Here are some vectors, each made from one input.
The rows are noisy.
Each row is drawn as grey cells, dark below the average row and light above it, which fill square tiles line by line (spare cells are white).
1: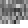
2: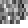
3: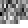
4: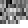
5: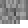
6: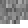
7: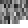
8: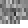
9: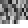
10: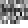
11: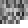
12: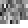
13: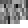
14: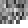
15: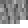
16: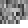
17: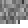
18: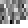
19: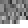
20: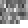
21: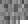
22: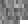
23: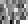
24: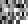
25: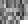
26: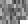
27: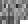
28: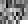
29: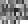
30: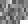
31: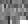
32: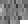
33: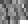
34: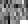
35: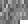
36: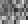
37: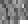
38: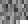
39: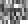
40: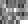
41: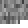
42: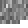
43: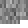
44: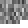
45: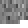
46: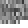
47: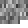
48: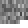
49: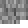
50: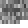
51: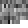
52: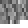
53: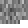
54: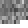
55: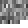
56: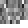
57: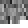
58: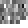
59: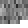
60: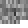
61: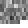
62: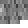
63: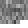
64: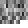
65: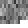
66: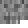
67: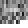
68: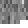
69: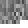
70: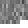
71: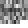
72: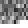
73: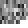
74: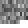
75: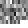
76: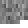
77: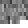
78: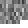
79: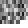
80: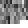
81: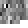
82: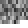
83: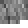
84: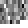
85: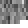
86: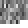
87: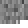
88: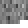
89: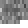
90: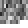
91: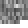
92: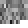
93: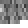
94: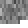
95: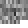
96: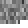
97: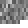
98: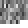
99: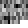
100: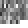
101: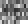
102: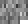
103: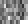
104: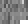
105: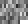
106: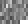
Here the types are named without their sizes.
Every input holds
a label and a true/false value.
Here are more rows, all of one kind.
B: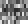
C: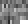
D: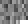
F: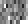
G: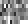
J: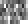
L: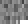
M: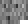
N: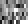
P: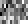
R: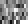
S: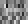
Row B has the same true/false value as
C, D, L and M.
